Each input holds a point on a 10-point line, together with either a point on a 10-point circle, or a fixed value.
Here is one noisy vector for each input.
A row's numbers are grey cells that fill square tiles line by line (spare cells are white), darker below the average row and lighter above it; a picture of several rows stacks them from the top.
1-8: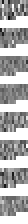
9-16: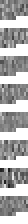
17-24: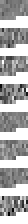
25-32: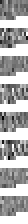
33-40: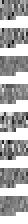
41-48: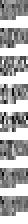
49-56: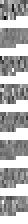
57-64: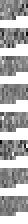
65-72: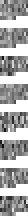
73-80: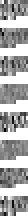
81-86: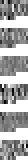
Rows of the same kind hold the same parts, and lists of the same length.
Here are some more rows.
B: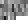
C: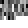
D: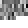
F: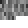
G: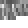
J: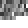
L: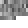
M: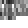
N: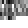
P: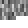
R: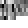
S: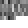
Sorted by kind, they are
B, C, F, P, R, S
D, G, J, L, M, N

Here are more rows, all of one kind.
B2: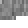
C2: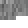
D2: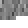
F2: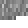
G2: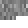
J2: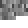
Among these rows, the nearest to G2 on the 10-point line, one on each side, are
B2 and D2.
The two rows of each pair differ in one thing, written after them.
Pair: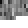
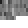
the place on the 10-point circle
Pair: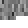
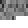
the place on the 10-point line
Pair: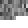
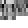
the place on the 10-point circle
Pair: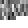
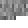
the place on the 10-point line
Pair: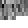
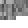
the place on the 10-point line
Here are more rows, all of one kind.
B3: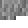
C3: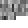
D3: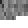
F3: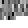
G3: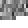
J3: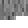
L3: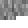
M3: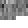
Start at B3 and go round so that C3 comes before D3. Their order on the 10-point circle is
B3, M3, G3, L3, F3, J3, C3, D3.
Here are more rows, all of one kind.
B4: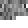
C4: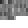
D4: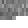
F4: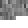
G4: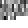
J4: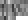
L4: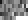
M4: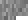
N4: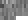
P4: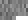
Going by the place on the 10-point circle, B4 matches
F4, G4 and N4.
